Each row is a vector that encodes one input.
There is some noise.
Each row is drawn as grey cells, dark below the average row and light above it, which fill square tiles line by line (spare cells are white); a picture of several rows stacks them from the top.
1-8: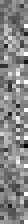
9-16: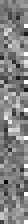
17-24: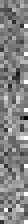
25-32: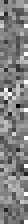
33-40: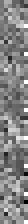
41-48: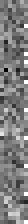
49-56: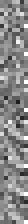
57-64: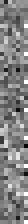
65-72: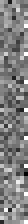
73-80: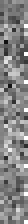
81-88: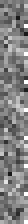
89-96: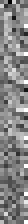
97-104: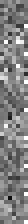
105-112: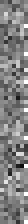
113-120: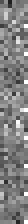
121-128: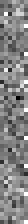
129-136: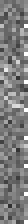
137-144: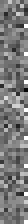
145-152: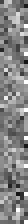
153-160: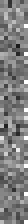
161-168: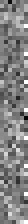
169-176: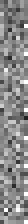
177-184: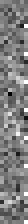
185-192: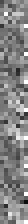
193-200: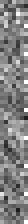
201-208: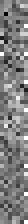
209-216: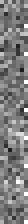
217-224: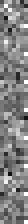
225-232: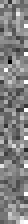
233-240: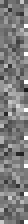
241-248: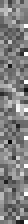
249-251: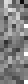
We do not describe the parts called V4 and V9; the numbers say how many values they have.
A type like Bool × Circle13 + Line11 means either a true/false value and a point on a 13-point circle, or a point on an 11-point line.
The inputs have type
Bool × Bool × Bool + (Line5 + V4) × V9 + Line7 × Line7.
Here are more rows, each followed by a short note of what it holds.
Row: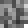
a value of V4 and a value of V9
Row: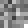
three true/false values
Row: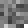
a value of V4 and a value of V9
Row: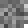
a value of V4 and a value of V9
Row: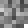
three true/false values
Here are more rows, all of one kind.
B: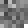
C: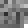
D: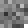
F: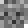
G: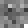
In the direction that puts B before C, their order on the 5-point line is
B, F, C, G, D.
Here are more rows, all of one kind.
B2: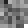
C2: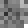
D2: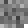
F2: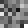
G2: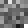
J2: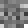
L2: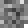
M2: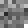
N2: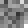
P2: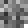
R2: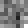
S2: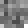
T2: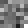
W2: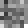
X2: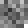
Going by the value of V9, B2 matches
C2, F2, P2 and W2.
